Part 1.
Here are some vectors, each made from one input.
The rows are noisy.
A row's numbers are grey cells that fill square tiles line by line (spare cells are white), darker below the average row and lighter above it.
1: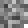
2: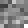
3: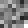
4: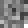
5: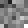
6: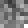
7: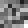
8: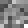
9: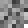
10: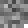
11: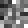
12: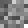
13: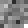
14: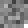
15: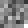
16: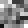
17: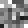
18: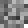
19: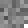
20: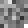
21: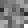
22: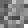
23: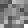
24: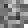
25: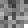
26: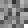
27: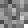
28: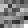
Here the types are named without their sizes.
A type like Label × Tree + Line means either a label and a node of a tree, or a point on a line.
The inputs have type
Line.
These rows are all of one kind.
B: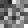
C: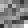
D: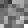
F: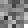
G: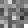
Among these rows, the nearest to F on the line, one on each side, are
D and G.
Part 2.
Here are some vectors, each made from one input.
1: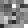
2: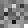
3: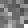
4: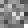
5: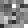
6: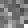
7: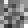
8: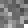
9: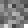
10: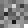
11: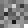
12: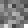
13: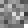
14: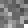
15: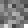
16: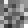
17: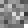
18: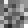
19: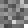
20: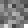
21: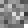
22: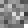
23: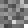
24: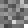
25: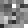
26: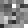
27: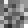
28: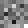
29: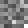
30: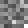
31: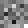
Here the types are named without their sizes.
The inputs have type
Tree.
